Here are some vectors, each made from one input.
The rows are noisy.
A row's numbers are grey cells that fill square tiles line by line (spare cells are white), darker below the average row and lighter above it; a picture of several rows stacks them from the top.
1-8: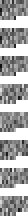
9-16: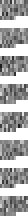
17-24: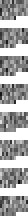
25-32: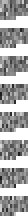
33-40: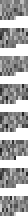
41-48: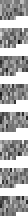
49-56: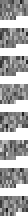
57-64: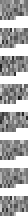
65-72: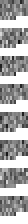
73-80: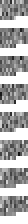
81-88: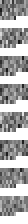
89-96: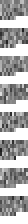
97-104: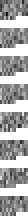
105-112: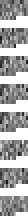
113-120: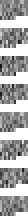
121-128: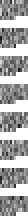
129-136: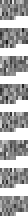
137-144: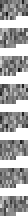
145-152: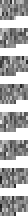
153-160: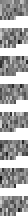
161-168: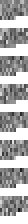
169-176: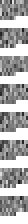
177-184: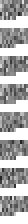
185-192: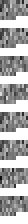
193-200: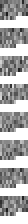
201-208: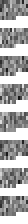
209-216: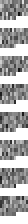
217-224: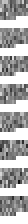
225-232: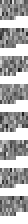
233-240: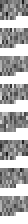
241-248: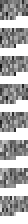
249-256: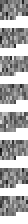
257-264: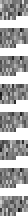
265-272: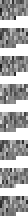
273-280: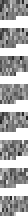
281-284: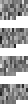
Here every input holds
three true/false values.
